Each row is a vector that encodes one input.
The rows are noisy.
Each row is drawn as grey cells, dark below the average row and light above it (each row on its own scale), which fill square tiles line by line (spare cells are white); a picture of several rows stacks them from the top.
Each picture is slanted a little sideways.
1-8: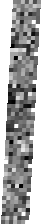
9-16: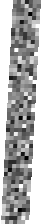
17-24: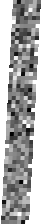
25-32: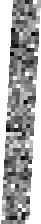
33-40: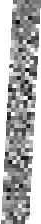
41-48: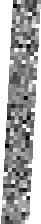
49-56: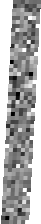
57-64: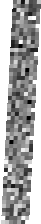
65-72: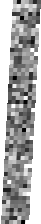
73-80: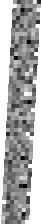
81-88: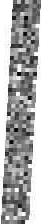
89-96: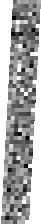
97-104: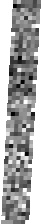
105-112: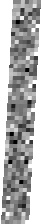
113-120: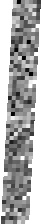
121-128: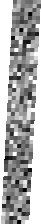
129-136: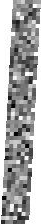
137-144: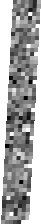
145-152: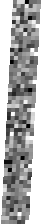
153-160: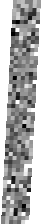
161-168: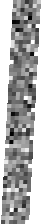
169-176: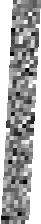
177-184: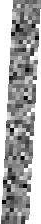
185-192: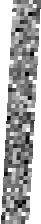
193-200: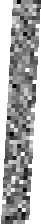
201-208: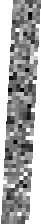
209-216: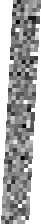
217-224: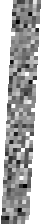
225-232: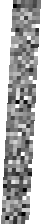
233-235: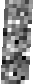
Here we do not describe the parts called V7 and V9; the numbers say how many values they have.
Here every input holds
a point on a 6-point line and a value of V7, together with either a point on a 6-point line and a true/false value, or a value of V9.
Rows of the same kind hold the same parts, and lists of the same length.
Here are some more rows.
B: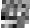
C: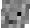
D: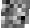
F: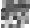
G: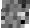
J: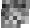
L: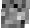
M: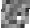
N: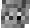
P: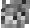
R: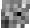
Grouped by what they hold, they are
B, F, G, J, L, N, P
C, D, M, R

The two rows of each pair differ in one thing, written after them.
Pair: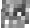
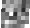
the place on the 6-point line
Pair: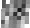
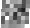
the value of V7
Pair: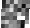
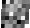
the value of V7
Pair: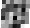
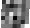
the place on the 6-point line
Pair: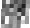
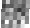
the place on the 6-point line
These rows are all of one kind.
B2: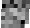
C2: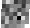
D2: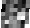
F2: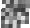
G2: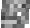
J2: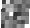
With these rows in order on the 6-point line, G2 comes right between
D2 and J2.
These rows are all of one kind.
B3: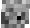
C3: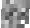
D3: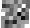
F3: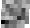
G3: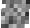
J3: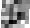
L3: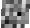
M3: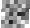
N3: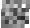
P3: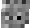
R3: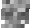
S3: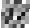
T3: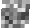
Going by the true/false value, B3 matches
F3, L3, N3 and S3.
